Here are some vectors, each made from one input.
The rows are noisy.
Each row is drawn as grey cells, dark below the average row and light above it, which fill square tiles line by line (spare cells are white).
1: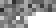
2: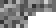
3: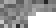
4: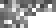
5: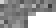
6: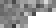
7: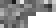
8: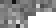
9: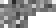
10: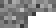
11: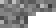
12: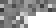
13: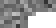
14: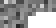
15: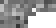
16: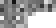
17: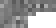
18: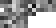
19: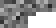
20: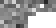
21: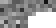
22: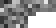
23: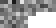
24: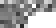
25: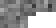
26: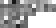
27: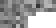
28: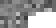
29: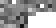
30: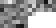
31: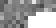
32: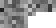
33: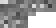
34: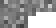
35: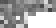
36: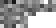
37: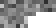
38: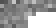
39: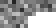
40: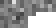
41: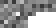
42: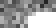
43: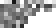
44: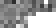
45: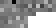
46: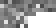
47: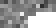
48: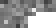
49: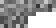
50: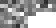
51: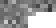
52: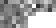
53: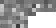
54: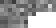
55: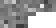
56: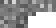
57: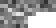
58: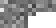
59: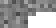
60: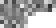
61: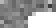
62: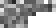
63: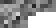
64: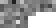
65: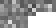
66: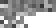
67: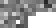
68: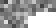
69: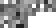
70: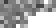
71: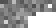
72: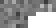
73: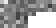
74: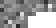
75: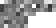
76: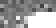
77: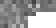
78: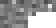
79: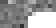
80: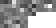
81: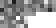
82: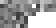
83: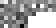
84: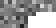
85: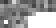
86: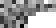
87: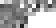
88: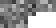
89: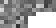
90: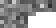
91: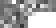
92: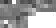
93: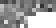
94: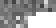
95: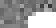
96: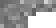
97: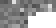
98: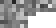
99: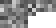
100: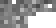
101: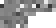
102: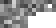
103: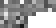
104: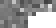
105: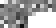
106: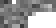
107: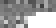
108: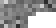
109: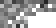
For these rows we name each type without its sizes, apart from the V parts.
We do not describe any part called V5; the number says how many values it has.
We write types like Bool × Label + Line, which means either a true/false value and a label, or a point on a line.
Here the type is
Bool × (Line + V5).
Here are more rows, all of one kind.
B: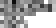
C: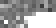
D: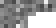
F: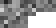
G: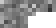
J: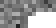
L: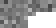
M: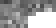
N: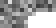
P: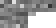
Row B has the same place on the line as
C, G and J.
